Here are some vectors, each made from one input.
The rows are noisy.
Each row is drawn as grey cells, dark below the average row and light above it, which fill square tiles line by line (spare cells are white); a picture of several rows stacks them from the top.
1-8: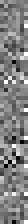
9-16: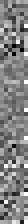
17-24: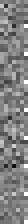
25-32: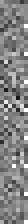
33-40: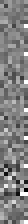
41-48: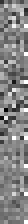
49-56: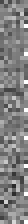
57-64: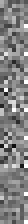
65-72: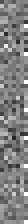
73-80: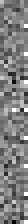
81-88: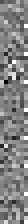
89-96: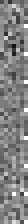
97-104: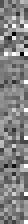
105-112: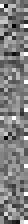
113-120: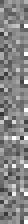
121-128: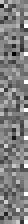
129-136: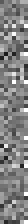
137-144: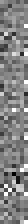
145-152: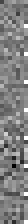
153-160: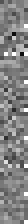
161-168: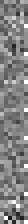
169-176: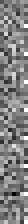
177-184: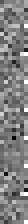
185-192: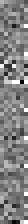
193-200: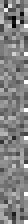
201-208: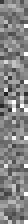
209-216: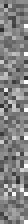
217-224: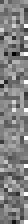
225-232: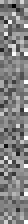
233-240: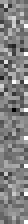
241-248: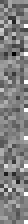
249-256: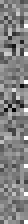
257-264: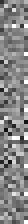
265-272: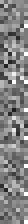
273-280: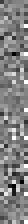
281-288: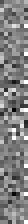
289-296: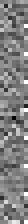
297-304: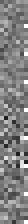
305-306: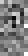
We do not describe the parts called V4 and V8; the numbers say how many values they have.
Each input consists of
either a point on a 9-point line, or a true/false value, a value of V4 and a value of V8.
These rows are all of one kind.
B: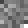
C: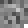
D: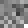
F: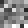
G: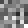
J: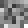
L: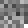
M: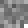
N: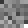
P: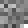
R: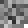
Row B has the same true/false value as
C and D.
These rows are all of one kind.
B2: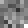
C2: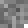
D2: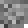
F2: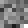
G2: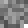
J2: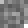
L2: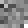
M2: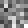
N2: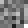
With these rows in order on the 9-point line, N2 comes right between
F2 and J2.
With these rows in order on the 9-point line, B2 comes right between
C2 and J2.
